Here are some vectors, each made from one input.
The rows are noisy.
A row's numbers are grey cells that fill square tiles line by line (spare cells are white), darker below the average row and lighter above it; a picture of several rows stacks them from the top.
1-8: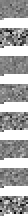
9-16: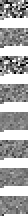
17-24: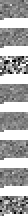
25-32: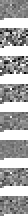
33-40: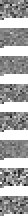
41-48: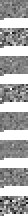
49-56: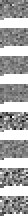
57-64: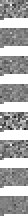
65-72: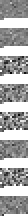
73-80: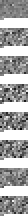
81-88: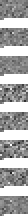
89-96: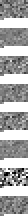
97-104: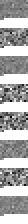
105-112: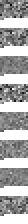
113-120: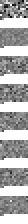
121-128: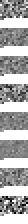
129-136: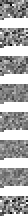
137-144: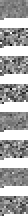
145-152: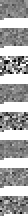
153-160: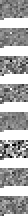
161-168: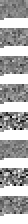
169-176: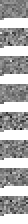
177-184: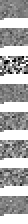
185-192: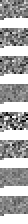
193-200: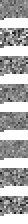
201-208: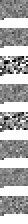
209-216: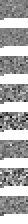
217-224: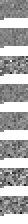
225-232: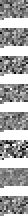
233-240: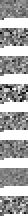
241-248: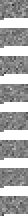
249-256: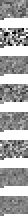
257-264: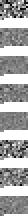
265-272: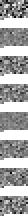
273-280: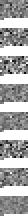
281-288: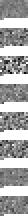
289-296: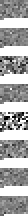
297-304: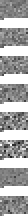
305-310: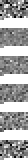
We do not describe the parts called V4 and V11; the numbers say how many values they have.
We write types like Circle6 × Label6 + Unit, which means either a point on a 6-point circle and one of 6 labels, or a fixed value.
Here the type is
(Bool × V4 + List3(Line5)) × V11.
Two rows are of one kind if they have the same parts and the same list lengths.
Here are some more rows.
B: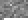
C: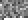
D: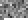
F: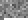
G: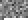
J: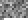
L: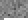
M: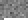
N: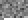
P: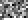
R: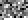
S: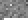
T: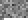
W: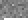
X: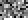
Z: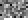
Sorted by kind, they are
B, S
C, G
D, J, M, P, W
F, L
N, R, T, X, Z

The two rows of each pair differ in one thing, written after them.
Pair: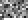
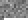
the place on the 5-point line in item 1 of the list
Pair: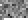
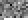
the place on the 5-point line in item 1 of the list
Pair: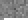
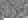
the value of V11
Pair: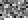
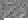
the place on the 5-point line in item 1 of the list
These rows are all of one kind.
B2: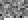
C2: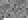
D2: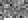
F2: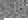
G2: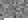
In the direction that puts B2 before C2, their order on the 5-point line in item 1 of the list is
B2, G2, C2, F2, D2.
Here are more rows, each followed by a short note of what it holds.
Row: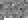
a value of V11, together with a list of one item
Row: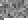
a value of V11, together with a list of one item
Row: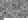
a value of V11, together with a list of one item
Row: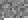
a value of V11, together with a list of one item
